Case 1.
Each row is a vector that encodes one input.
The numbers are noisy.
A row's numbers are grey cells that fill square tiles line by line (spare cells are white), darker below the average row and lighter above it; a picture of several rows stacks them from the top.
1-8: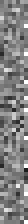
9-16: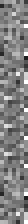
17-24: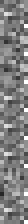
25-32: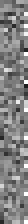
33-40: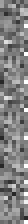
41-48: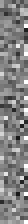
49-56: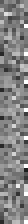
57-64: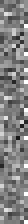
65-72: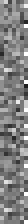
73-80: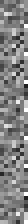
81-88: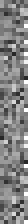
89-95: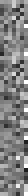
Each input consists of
one of 10 labels.
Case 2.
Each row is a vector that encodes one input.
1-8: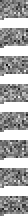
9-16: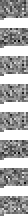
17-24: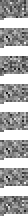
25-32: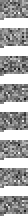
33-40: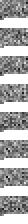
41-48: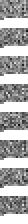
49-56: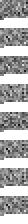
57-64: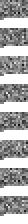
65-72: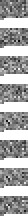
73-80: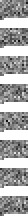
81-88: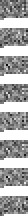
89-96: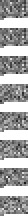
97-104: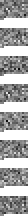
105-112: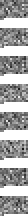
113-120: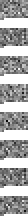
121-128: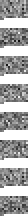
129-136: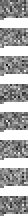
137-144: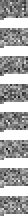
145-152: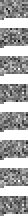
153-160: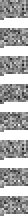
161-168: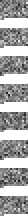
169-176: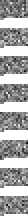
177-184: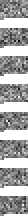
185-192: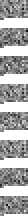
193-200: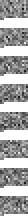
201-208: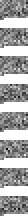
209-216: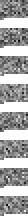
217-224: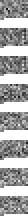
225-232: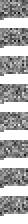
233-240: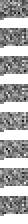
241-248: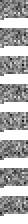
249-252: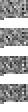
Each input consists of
three true/false values.
